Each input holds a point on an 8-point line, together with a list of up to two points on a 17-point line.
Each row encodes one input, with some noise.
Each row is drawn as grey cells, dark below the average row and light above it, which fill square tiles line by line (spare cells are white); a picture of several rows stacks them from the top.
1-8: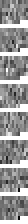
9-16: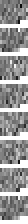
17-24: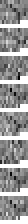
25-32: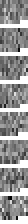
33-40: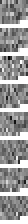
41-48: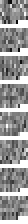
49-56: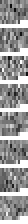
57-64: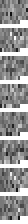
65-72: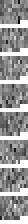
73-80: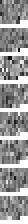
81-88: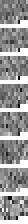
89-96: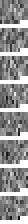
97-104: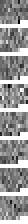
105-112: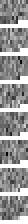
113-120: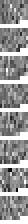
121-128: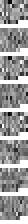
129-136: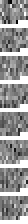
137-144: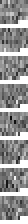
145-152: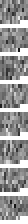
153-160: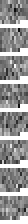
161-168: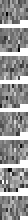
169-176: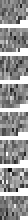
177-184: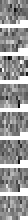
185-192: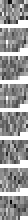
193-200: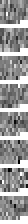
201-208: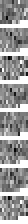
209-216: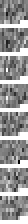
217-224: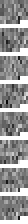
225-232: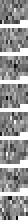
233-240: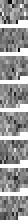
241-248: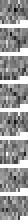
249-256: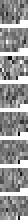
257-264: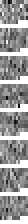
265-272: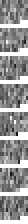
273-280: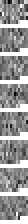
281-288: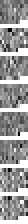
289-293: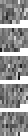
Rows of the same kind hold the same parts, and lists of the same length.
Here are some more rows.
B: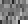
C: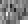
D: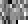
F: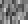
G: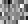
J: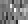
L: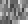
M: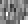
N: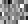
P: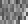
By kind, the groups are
B, F, J, P
C, L, M
D, G, N

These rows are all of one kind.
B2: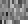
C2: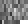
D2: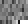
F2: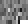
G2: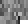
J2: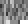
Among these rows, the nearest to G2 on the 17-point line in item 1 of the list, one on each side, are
B2 and J2.
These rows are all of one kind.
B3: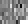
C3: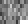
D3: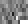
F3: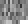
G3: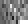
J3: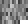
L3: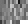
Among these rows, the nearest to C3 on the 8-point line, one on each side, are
B3 and G3.
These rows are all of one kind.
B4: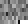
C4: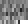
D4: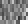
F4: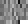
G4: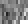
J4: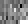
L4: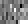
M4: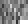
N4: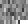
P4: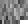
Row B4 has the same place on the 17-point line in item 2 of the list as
D4, F4, G4 and P4.
